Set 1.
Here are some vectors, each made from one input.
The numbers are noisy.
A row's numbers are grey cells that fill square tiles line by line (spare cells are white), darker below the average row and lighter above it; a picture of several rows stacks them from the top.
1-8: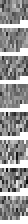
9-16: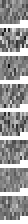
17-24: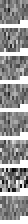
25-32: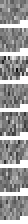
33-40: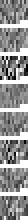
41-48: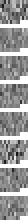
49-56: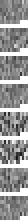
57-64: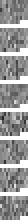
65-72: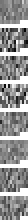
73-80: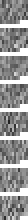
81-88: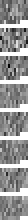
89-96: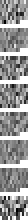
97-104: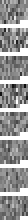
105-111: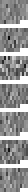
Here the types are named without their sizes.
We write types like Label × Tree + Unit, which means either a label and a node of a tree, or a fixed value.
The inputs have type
List(Line) + Tree.
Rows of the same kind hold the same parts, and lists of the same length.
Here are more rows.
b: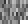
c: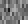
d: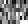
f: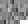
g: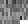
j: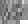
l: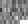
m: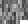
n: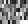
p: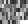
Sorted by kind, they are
b, c, m
d, g, n, p
f, l
j

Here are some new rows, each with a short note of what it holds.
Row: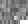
a list of one item
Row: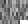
a node of a tree
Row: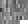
a list of two items
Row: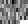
a list of two items
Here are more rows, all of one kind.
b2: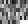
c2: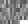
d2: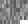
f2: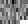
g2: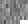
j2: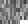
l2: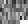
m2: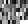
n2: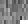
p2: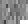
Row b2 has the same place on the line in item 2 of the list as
f2 and n2.
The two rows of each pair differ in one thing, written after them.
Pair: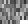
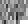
the place on the line in item 2 of the list
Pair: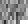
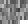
the place on the line in item 2 of the list
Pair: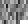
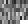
the place on the line in item 2 of the list
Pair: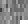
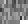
the place on the line in item 2 of the list
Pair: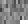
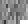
the place on the line in item 1 of the list
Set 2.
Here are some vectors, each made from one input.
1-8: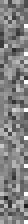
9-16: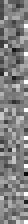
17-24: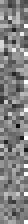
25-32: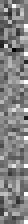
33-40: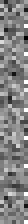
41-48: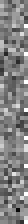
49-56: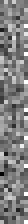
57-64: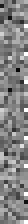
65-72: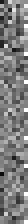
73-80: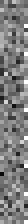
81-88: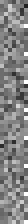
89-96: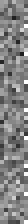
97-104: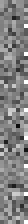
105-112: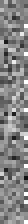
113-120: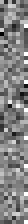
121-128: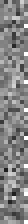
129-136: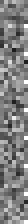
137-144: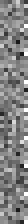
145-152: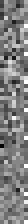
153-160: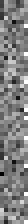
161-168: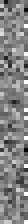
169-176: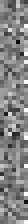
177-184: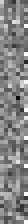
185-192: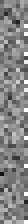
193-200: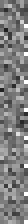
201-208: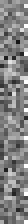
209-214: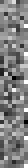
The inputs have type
Label8 × Label9 + Label12.
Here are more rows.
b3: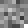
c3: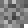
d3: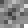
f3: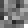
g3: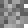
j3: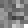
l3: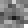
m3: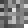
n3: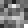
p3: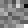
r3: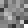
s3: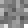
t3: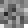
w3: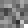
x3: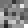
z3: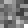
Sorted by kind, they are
b3, f3, m3, n3, r3, w3, x3, z3
c3, d3, g3, j3, l3, p3, s3, t3

